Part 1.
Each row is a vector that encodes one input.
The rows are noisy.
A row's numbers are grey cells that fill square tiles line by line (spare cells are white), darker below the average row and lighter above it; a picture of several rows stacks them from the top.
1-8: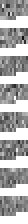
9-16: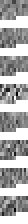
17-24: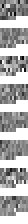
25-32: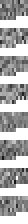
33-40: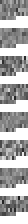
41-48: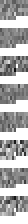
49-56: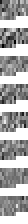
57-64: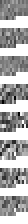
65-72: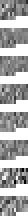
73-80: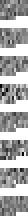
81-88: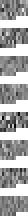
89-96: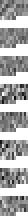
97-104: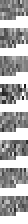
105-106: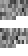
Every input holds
a list of up to two points on a 6-point line.
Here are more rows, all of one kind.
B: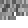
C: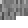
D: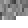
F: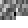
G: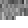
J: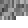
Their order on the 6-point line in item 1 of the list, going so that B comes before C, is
B, D, J, G, F, C.
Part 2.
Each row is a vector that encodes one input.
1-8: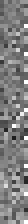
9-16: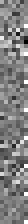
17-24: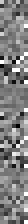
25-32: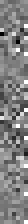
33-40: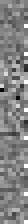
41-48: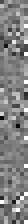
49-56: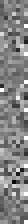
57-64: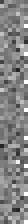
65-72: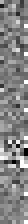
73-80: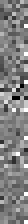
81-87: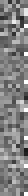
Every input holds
one of 10 labels and a true/false value.
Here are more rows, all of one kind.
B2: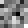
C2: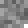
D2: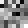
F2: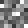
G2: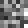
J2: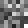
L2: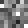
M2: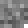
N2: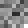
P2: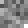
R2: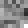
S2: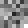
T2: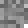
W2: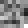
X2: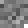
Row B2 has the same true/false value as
G2, L2, N2 and S2.
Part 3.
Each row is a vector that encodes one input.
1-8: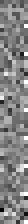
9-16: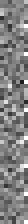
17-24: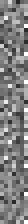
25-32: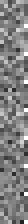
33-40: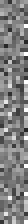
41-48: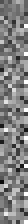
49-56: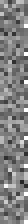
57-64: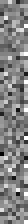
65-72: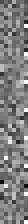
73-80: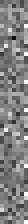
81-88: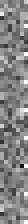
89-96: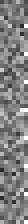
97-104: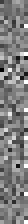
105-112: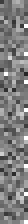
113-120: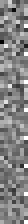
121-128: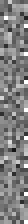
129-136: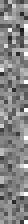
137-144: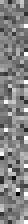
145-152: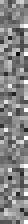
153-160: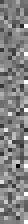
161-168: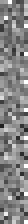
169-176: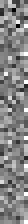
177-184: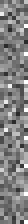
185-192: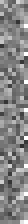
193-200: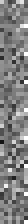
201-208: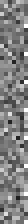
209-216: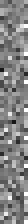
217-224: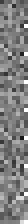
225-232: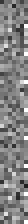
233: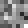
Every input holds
either a node of a 19-node tree, or four true/false values.
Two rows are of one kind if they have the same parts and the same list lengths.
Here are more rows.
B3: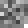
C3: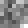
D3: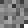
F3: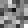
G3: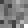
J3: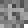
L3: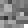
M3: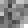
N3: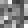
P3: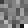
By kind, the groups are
B3, C3, D3, G3, J3, L3, M3, P3
F3, N3

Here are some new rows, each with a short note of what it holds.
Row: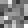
a node of a 19-node tree
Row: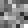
a node of a 19-node tree
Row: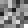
a node of a 19-node tree
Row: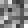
a node of a 19-node tree
